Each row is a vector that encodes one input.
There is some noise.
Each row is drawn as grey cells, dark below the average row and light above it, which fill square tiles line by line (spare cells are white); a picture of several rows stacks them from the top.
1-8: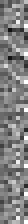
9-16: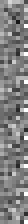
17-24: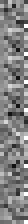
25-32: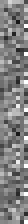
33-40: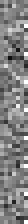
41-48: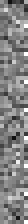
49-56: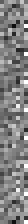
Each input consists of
one of 5 labels and a true/false value.
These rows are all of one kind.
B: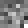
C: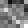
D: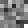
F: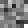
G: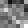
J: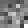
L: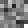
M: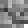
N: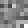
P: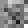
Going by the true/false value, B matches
C, G, J and N.
